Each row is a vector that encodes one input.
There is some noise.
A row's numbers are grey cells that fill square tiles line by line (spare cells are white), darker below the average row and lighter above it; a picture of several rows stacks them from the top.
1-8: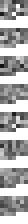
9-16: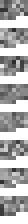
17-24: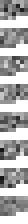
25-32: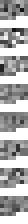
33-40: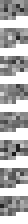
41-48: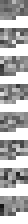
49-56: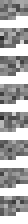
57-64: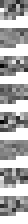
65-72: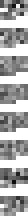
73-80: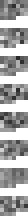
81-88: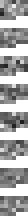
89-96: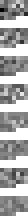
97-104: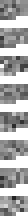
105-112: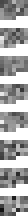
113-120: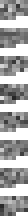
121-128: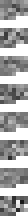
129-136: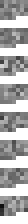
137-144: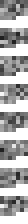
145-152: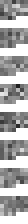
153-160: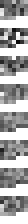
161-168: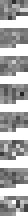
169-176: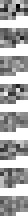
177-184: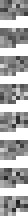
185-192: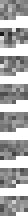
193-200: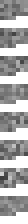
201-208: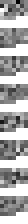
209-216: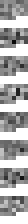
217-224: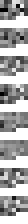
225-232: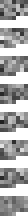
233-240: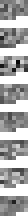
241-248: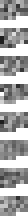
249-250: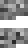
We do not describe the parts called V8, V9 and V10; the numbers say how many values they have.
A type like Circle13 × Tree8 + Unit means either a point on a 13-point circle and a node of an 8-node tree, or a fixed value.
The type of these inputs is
(Bool × V9 + Line6 × V10) × (Line5 + V8).
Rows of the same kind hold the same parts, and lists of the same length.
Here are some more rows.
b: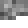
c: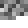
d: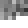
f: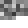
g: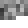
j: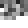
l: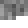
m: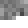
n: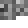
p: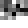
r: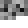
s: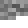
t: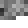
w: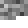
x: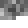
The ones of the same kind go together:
b, c, f, g, w
d, l, n, p, r, x
j, t
m, s

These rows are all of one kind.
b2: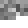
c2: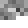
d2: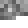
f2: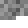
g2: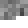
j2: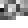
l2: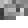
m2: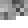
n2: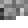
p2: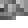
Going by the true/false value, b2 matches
c2, l2 and n2.
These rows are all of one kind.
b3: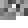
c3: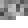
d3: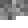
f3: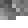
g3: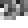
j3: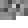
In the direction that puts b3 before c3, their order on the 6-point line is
b3, j3, c3, g3, d3, f3.
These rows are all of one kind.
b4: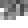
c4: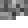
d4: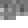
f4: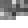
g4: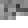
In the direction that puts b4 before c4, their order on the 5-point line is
b4, d4, g4, f4, c4.
